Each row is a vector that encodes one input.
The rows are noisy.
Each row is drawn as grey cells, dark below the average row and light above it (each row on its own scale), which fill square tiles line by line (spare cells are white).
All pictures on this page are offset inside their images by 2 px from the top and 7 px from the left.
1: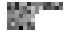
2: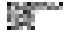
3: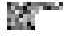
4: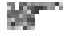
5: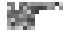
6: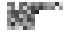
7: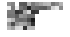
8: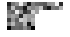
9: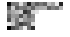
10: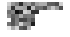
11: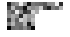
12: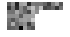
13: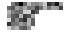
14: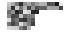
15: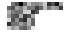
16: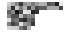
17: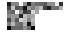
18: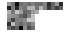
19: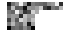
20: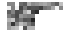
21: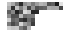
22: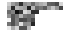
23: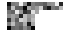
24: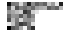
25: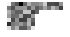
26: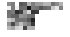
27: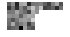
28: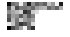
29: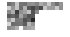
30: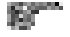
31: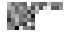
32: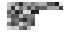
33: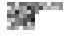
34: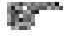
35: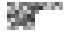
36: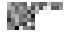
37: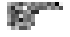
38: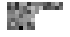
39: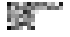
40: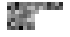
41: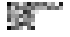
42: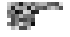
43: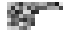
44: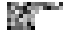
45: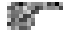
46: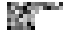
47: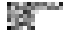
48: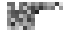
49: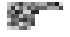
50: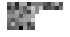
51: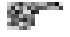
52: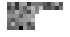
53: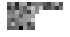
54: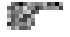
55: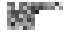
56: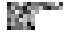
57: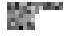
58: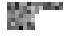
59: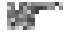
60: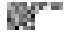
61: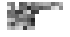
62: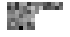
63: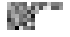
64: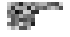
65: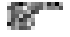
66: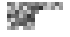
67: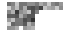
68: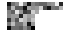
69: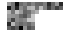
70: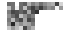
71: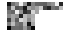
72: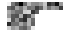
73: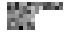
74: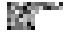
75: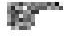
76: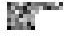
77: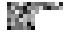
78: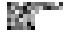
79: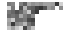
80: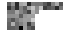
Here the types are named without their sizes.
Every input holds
a list of points on a line.
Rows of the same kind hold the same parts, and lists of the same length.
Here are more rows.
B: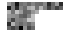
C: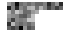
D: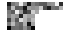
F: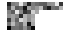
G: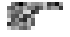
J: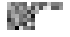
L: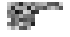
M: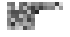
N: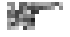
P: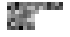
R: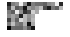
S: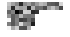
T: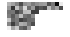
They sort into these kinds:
B, C, D, F, P, R
G, L, M, N, S, T
J

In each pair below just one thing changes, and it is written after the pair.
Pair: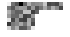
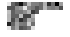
the place on the line in item 2 of the list
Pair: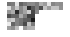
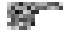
the place on the line in item 1 of the list
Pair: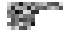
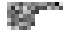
the place on the line in item 2 of the list
